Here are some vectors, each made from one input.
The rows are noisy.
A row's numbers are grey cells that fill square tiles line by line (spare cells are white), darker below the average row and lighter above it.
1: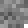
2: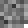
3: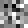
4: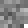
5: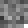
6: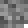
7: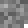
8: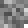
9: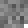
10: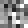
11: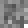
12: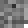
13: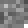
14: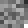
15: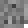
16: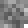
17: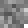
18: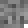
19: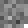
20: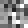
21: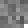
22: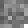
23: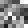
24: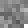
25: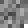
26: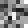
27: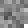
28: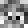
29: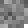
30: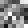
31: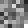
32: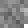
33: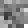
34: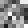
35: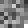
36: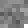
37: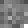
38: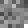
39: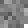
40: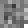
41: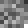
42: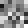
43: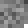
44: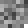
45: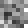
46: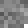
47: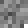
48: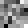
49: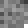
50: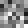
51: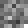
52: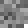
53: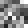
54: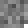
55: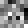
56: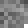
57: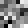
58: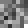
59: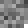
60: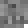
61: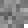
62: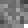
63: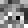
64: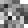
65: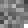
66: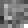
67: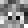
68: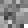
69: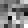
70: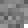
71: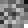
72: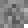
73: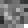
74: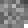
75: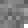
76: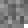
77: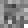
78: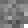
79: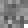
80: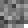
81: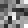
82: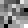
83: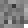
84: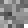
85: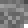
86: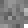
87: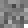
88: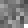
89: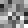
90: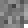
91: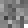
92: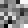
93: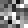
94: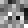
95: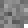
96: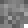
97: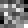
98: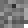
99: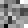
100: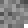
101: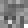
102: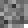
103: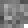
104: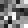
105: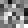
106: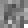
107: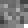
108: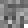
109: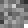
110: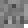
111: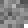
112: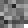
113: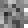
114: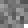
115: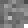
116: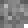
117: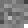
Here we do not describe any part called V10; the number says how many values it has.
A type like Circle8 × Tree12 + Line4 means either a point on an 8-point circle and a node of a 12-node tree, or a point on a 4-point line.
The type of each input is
Line6 + (Tree11 + Unit) × V10.
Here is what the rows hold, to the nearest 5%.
About 25% of them hold a point on a 6-point line. The rest hold a value of V10, together with either a fixed value, or a node of an 11-node tree.
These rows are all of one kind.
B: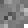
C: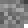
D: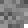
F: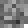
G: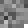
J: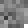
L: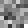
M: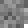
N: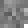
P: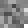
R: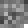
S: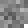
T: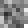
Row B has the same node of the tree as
G and R.
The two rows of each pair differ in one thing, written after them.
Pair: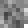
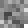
the node of the tree
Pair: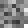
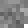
the value of V10
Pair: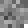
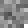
the value of V10
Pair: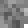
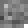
the node of the tree
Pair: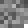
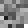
the node of the tree
